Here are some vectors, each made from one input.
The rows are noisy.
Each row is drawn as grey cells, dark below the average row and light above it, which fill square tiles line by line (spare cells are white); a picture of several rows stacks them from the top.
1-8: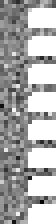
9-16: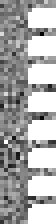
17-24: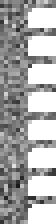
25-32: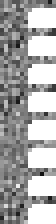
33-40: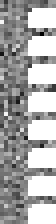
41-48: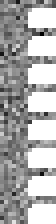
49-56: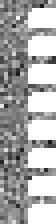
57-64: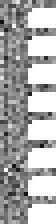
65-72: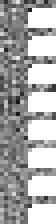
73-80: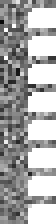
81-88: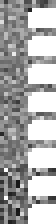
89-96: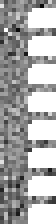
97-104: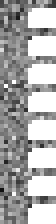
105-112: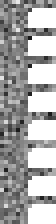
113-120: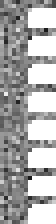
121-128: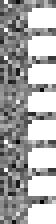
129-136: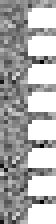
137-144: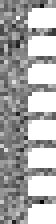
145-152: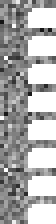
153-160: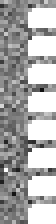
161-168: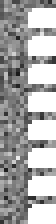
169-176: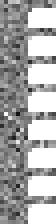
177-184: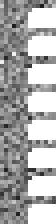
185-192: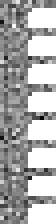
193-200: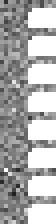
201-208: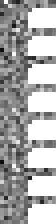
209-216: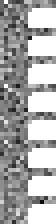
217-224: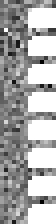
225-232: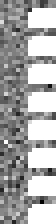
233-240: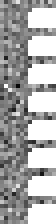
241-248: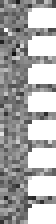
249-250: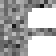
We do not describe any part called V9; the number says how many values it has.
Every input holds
a value of V9, together with either a fixed value, or one of 12 labels and four true/false values.
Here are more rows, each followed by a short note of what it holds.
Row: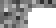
one of 12 labels, four true/false values and a value of V9
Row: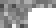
one of 12 labels, four true/false values and a value of V9
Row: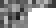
a value of V9
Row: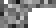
one of 12 labels, four true/false values and a value of V9
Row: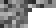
a value of V9
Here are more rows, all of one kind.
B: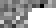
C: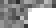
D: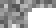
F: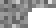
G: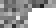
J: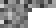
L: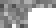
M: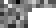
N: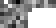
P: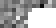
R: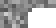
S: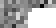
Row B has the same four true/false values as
L and R.
